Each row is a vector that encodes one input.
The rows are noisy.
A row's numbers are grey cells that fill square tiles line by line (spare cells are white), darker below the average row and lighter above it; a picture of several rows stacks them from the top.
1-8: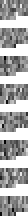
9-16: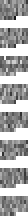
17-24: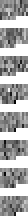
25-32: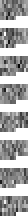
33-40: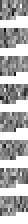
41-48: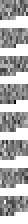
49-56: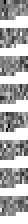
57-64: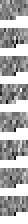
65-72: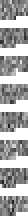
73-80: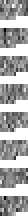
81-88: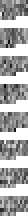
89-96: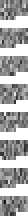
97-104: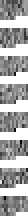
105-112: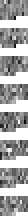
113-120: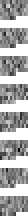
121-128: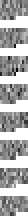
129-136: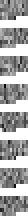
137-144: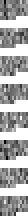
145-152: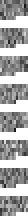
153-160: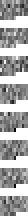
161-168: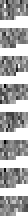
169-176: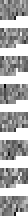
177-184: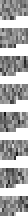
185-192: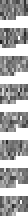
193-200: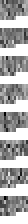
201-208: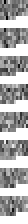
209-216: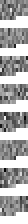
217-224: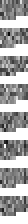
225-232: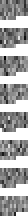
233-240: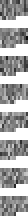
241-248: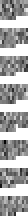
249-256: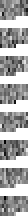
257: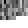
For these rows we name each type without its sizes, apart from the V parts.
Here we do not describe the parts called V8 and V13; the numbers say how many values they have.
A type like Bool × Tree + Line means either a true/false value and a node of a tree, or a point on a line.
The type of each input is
Label × (Line + V13) × V8.
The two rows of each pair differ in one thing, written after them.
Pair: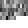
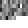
the value of V8
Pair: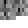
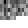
the value of V8
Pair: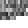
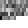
the place on the line
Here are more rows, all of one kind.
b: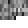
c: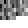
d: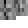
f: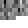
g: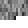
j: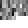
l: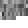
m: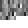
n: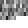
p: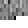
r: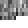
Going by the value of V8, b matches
c, n and r.
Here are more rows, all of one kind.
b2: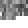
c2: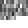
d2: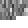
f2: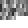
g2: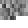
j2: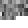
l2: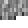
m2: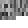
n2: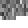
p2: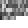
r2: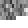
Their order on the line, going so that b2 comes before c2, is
m2, g2, j2, n2, d2, r2, b2, c2, l2, p2, f2.
